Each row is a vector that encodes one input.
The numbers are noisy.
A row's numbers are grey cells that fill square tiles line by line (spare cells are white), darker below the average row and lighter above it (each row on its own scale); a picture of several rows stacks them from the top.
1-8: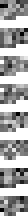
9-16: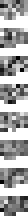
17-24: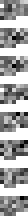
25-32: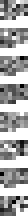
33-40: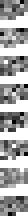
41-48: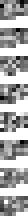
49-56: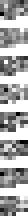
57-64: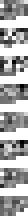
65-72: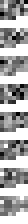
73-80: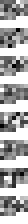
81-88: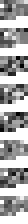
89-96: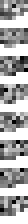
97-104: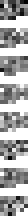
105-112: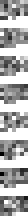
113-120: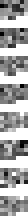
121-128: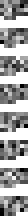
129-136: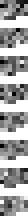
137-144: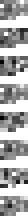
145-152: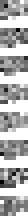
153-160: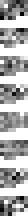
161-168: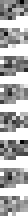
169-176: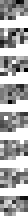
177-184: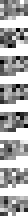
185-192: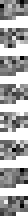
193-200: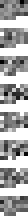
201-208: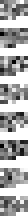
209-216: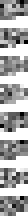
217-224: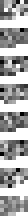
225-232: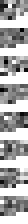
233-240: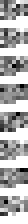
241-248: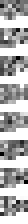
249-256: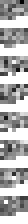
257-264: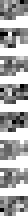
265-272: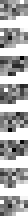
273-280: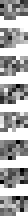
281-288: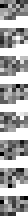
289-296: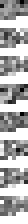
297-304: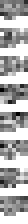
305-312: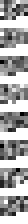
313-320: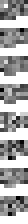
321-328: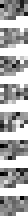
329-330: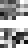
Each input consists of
a list of up to two points on a 9-point line.
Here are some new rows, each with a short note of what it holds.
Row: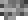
a list of two items
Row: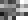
the empty list
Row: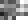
the empty list
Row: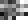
the empty list
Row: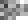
a list of one item
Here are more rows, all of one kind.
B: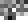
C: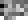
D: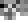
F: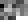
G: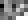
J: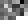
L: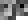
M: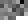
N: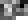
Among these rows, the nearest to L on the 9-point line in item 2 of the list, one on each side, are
B and F.
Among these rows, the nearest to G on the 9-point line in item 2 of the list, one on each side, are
F and J.
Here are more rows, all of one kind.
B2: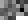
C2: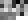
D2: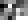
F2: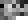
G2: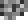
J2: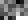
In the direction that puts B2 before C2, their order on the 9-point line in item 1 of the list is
J2, B2, C2, F2, D2, G2.
